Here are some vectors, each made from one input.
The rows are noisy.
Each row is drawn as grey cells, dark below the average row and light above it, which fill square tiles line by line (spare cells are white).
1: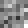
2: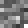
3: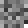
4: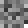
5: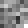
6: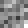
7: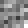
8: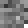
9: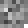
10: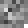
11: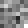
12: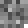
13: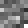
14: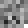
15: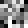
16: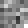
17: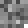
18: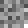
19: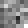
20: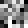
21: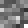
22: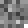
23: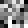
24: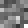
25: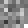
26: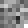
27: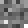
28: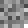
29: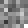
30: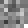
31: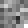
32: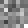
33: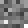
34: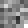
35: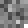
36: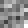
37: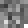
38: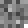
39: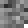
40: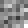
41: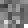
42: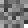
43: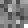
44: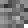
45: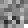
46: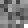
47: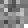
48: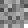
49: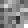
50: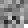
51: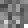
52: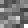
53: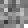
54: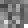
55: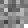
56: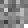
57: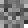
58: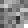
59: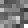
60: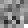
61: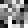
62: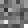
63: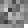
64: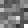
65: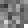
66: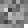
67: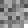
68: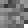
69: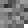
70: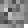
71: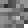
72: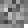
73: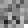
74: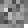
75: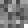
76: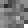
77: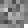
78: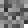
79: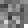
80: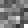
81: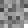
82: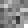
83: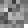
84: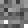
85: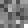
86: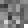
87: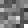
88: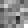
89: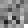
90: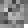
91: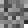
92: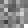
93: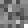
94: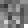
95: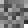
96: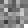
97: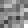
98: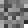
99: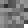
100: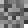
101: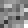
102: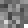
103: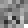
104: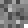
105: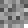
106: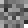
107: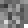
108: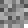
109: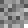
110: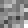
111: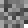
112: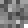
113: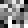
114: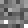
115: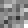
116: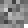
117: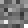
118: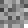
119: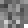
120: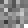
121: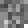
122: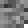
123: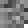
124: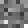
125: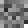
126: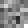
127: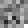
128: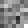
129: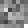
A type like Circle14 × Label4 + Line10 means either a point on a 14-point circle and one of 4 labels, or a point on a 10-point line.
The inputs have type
Bool × Circle6 + Unit.
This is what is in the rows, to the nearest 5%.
About 95% of them hold a point on a 6-point circle and a true/false value. The rest hold a fixed value.
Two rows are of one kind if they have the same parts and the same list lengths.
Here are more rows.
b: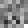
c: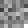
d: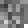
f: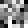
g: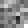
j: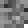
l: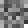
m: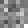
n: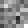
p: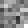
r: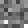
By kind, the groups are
b, c, d, g, j, l, m, n, p, r
f

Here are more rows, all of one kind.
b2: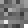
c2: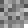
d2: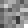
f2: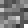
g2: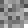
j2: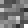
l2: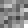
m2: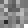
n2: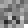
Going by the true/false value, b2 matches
f2 and j2.
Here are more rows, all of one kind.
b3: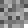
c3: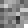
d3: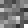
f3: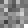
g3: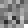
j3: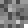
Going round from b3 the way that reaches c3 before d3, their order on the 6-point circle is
b3, j3, c3, g3, d3, f3.
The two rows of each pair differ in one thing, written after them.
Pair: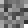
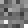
the place on the 6-point circle
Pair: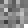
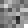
the place on the 6-point circle
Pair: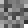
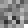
the true/false value
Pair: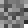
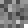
the place on the 6-point circle
